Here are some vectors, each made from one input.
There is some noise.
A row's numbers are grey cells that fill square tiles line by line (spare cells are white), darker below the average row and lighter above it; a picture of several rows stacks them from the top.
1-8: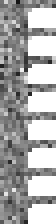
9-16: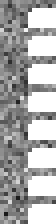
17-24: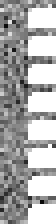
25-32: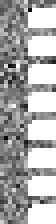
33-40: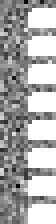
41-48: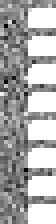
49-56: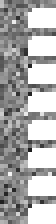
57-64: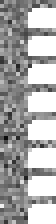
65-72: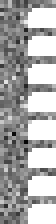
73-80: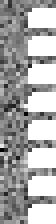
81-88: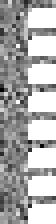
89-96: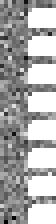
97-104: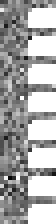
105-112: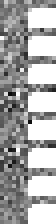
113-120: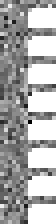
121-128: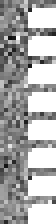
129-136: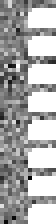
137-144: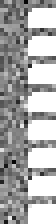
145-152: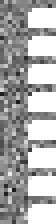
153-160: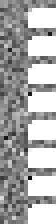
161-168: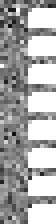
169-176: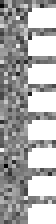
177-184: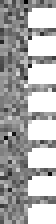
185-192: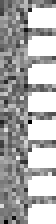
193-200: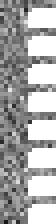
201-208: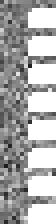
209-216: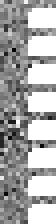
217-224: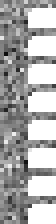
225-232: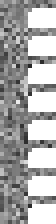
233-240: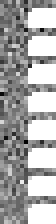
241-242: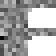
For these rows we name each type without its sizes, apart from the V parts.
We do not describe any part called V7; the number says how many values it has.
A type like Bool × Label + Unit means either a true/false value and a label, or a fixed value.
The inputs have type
List(Bool × V7).
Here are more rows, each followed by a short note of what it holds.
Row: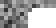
a list of two items
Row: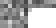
a list of three items
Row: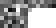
the empty list
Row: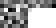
the empty list
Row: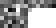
the empty list
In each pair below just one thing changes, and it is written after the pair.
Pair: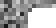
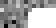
the true/false value in item 1 of the list
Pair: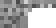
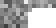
the value of V7 in item 1 of the list
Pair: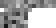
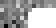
the value of V7 in item 1 of the list
